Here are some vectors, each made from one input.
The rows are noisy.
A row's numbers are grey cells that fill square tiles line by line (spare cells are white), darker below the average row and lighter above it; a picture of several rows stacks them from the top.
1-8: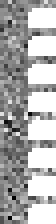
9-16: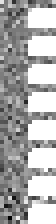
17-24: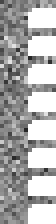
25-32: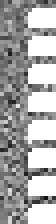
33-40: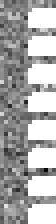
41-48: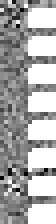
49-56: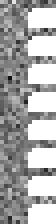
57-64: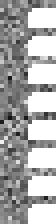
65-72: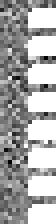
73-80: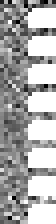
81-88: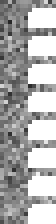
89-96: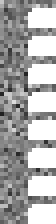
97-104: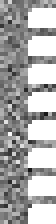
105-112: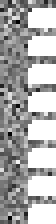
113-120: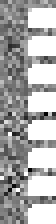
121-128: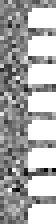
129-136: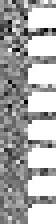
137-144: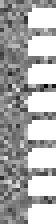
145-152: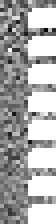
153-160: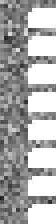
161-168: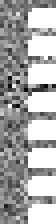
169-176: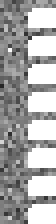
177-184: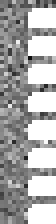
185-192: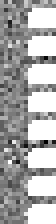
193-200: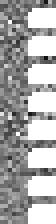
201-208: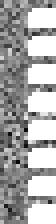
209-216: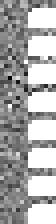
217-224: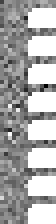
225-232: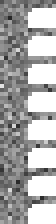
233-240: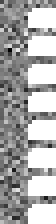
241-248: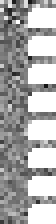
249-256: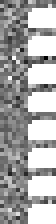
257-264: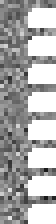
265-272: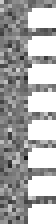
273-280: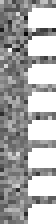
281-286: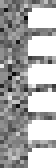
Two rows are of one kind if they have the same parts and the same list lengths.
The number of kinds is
2.
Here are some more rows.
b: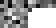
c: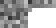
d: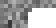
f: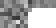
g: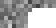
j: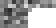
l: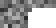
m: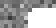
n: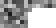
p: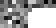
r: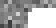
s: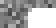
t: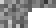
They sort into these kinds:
b, d, l, r
c, f, g, j, m, n, p, s, t

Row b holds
a point on a 14-point line and three true/false values.
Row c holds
a point on an 11-point circle and a point on a 14-point line.
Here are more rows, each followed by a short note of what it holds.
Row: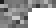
a point on a 14-point line and three true/false values
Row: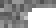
a point on an 11-point circle and a point on a 14-point line
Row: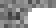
a point on an 11-point circle and a point on a 14-point line
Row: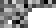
a point on an 11-point circle and a point on a 14-point line
